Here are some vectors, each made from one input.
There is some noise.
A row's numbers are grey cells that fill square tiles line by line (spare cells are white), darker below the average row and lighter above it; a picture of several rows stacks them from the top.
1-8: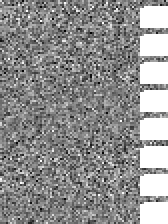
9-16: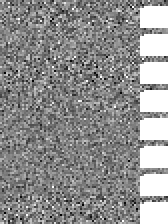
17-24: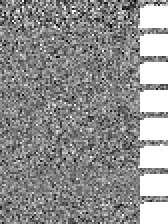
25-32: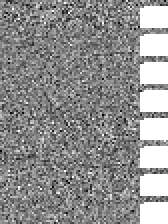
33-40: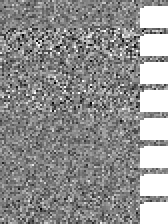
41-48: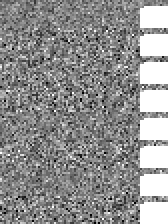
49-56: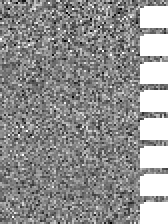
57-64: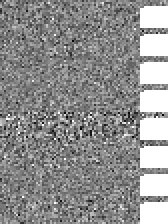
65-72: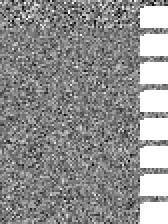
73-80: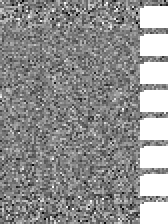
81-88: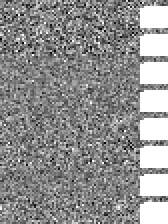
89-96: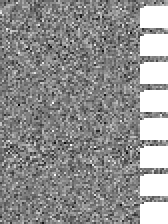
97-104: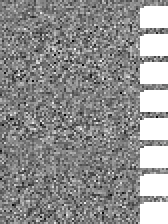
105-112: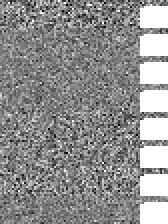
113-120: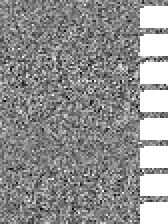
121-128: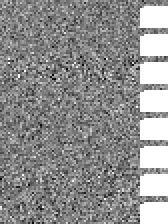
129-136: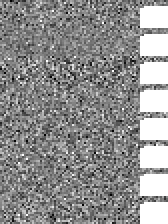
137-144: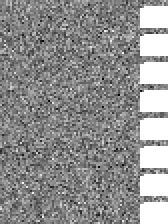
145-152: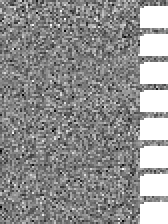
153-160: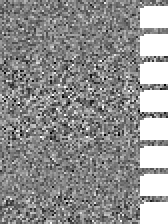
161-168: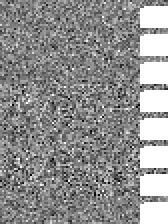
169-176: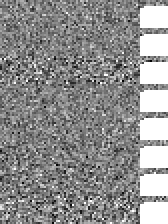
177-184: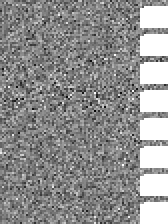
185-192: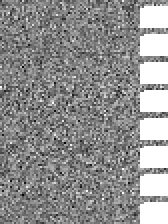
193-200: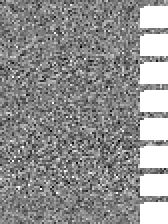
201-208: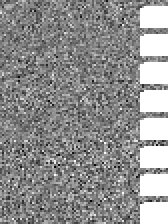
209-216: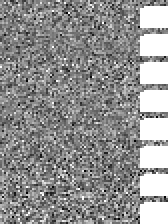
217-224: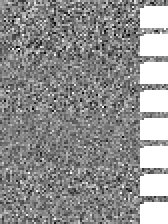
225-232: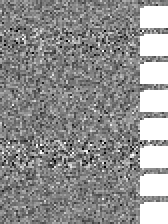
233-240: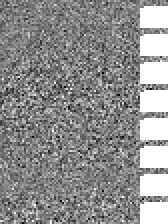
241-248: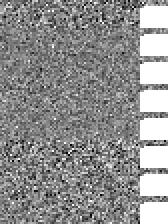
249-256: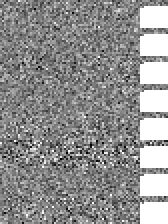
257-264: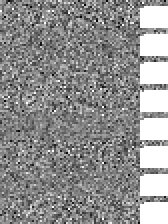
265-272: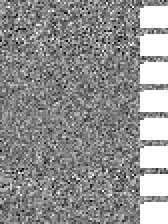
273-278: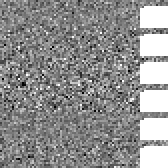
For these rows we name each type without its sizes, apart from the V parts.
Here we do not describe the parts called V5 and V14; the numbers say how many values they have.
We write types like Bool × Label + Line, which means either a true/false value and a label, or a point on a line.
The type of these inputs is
(Label + Line × V14) × V5.
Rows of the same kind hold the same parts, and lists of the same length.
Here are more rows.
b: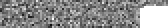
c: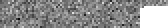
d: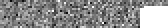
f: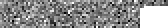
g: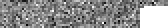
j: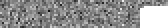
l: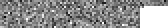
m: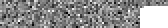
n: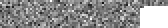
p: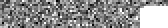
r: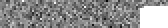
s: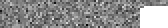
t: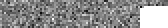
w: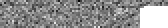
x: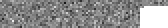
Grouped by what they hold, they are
b, c, j, n, p, r, s, t, w, x
d, f, g, l, m

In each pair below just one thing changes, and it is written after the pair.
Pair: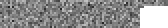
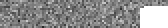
the value of V5
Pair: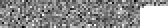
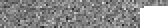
the value of V5
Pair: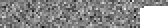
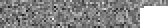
the place on the line
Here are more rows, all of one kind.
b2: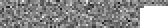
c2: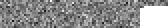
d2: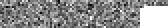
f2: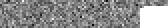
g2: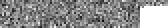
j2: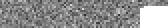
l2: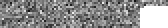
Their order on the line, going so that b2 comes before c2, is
f2, b2, d2, j2, c2, l2, g2.
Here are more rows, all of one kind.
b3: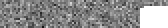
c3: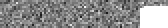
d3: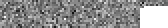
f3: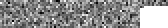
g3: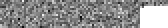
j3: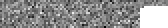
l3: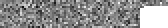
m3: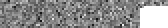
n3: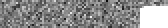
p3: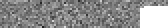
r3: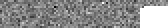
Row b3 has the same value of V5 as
c3, l3, m3 and n3.
